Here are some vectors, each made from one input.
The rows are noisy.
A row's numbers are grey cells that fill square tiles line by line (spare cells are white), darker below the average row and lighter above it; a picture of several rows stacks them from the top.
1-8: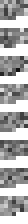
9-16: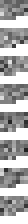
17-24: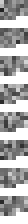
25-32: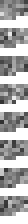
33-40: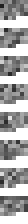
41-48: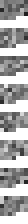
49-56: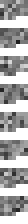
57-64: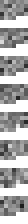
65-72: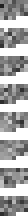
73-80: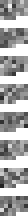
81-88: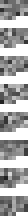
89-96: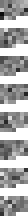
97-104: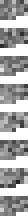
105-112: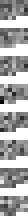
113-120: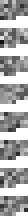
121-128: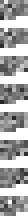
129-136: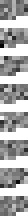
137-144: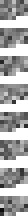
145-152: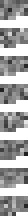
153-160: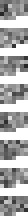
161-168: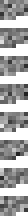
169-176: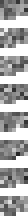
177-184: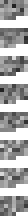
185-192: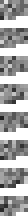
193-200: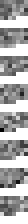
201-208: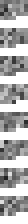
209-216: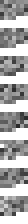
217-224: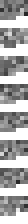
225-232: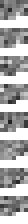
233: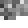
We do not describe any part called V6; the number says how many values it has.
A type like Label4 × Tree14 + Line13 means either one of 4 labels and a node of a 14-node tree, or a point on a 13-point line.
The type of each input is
(Circle18 + V6) × Label5.
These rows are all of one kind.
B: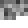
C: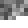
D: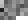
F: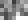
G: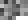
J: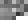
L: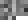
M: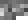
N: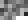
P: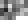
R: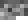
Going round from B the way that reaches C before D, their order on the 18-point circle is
B, F, C, L, D, J, M, G, R, N, P.
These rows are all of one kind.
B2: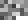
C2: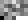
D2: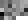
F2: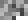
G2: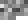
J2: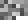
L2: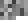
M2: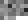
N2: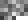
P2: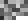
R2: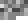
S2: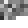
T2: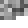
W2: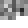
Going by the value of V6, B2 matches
C2, J2, N2 and P2.
